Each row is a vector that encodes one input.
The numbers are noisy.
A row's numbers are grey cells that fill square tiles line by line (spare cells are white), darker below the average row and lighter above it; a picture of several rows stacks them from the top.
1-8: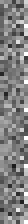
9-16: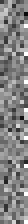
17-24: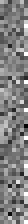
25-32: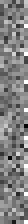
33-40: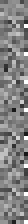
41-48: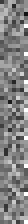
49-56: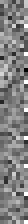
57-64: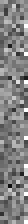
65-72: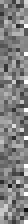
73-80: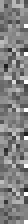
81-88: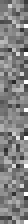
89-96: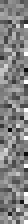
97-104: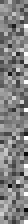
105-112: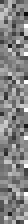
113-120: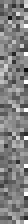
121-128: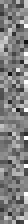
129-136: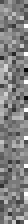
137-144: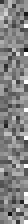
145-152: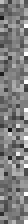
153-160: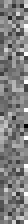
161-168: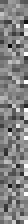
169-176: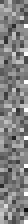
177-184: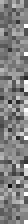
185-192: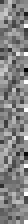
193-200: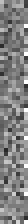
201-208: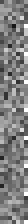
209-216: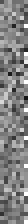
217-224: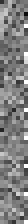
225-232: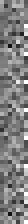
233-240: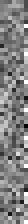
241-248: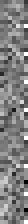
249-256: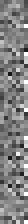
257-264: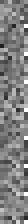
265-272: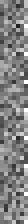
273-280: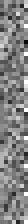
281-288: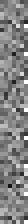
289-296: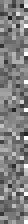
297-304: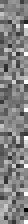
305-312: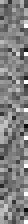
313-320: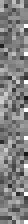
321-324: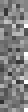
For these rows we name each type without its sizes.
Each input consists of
a point on a line.
